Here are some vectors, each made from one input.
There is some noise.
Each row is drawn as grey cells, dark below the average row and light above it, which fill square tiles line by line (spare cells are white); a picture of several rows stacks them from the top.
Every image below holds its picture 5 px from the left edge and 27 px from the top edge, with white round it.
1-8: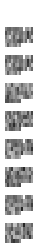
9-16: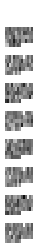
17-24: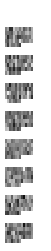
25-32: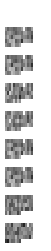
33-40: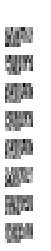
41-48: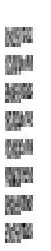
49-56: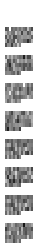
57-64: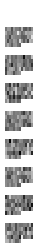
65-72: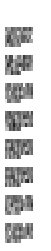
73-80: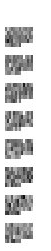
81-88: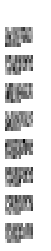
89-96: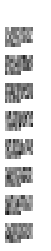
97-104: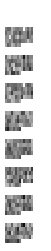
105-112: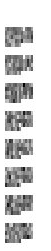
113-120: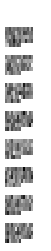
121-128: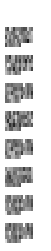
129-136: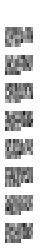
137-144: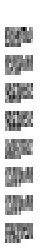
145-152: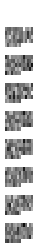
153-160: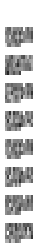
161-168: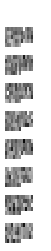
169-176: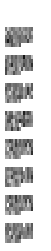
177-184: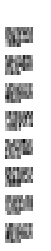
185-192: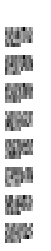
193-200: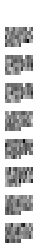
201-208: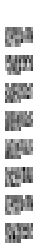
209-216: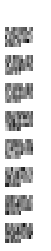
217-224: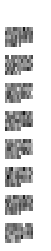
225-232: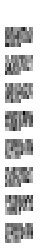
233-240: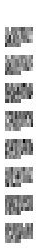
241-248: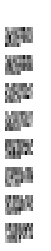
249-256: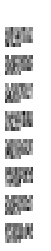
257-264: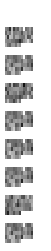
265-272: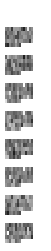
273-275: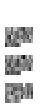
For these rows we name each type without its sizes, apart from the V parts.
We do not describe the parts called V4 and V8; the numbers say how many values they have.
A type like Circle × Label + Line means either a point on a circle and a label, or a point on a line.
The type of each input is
Circle × Tree + (Line + V8) × V4.
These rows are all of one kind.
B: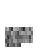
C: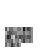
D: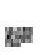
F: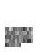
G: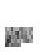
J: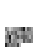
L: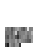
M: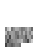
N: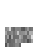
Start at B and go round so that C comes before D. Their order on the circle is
B, L, G, M, N, F, J, C, D.
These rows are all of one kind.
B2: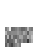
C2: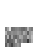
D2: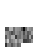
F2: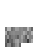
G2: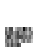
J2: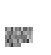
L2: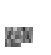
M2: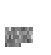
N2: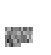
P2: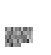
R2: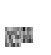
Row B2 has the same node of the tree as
C2, F2, L2 and M2.
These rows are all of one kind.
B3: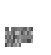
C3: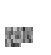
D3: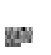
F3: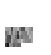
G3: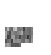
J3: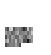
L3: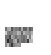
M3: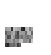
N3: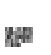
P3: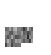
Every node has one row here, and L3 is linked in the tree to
G3 and N3.
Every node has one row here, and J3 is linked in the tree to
P3.
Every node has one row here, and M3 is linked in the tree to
D3 and F3.
